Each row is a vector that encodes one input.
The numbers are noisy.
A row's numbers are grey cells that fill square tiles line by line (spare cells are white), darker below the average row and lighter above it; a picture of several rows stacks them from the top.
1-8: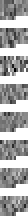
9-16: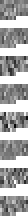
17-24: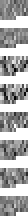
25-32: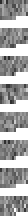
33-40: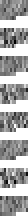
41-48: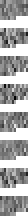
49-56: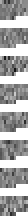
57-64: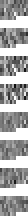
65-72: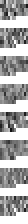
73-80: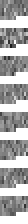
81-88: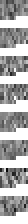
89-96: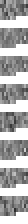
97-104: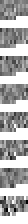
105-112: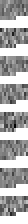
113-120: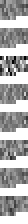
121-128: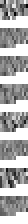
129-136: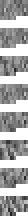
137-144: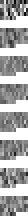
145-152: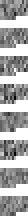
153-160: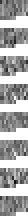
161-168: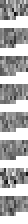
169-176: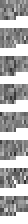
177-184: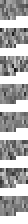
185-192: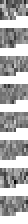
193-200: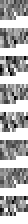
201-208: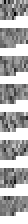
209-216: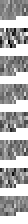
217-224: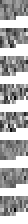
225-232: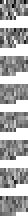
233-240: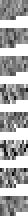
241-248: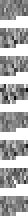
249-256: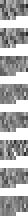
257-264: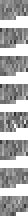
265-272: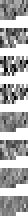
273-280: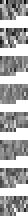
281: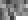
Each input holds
either a point on a 12-point line, or three true/false values.
